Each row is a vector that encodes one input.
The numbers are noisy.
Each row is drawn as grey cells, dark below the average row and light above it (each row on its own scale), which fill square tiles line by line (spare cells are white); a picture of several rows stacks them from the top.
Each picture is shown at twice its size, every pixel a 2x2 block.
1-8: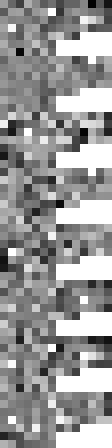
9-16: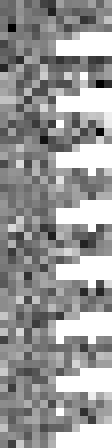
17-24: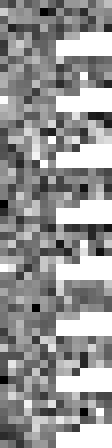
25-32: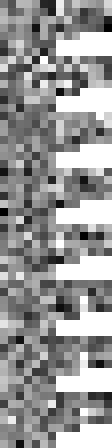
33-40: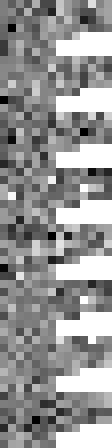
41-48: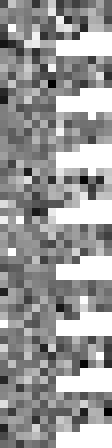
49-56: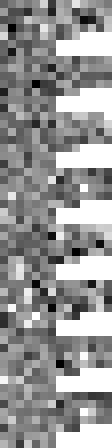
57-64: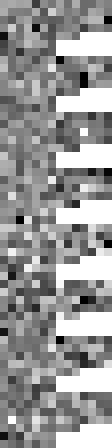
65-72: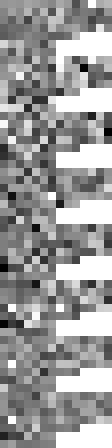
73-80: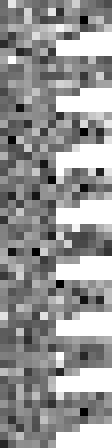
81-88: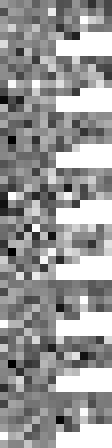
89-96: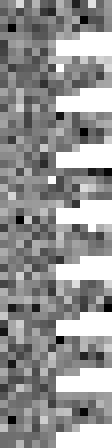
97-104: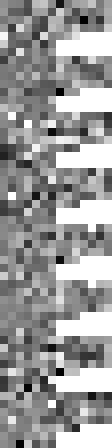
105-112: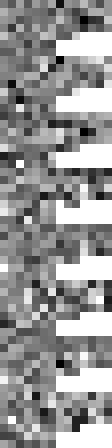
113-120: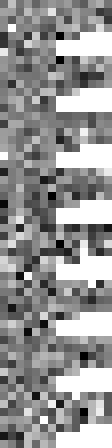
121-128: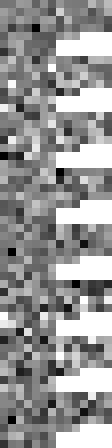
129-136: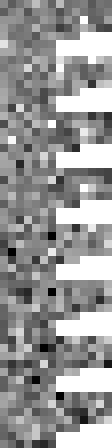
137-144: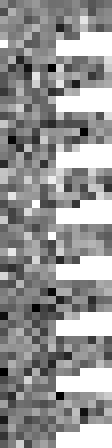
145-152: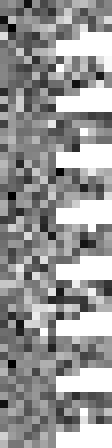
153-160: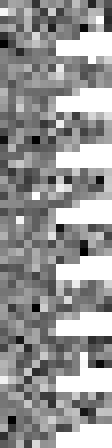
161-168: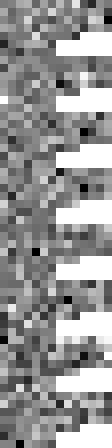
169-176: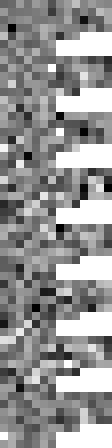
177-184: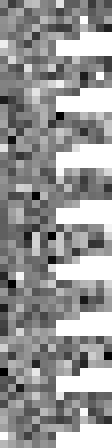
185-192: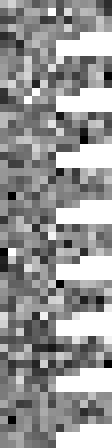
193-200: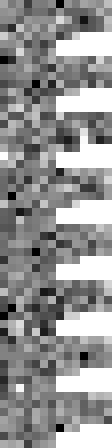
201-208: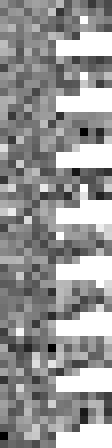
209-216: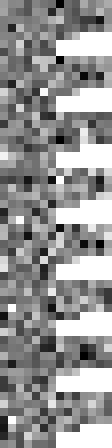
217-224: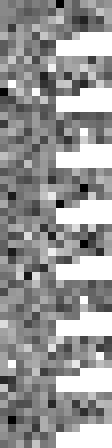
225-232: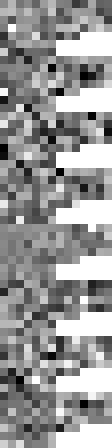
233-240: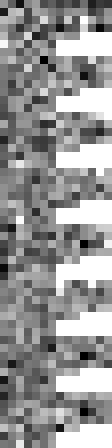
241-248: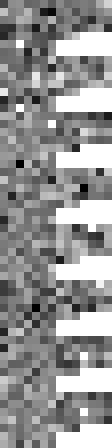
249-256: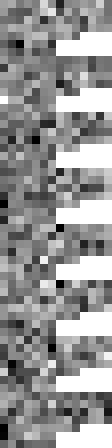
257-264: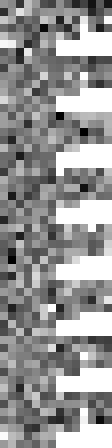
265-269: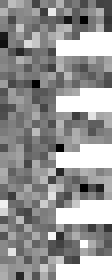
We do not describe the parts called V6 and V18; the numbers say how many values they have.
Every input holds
a true/false value, together with either a point on a 10-point line and a value of V18, or a value of V6.
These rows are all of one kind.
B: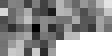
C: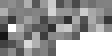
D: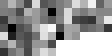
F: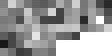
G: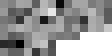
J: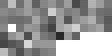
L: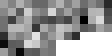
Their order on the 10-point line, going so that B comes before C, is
D, G, F, L, B, J, C.
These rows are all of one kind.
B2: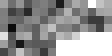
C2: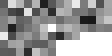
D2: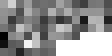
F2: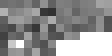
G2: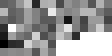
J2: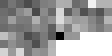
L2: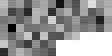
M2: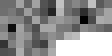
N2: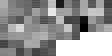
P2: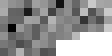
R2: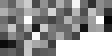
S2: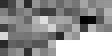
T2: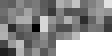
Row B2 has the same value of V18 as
L2 and P2.
